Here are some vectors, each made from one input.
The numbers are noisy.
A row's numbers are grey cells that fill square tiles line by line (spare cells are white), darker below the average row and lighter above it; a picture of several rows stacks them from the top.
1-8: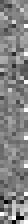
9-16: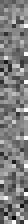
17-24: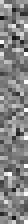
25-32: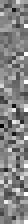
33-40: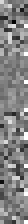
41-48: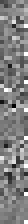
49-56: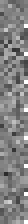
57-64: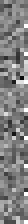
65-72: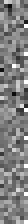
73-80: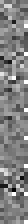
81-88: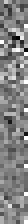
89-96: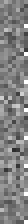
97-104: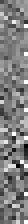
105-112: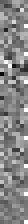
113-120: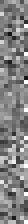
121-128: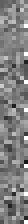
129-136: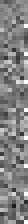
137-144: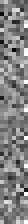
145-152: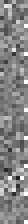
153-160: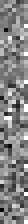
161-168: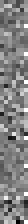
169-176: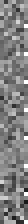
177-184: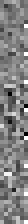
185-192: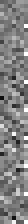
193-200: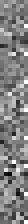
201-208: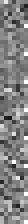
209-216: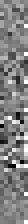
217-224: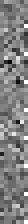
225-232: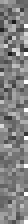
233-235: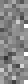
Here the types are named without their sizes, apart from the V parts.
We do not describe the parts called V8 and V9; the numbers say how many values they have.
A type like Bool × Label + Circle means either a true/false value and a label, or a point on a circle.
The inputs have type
(Bool × V9 + V8) × Line.
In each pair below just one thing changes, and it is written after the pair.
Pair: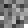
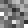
the place on the line
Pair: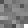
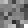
the place on the line
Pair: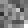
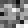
the true/false value
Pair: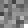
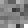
the value of V9
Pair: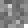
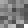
the true/false value
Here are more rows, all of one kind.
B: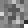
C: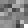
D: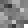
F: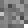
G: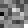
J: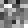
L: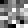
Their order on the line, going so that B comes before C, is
G, J, B, L, C, D, F.
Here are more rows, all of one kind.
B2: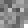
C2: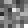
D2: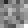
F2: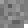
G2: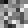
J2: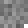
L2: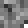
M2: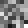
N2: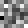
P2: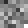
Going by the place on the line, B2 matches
F2 and N2.
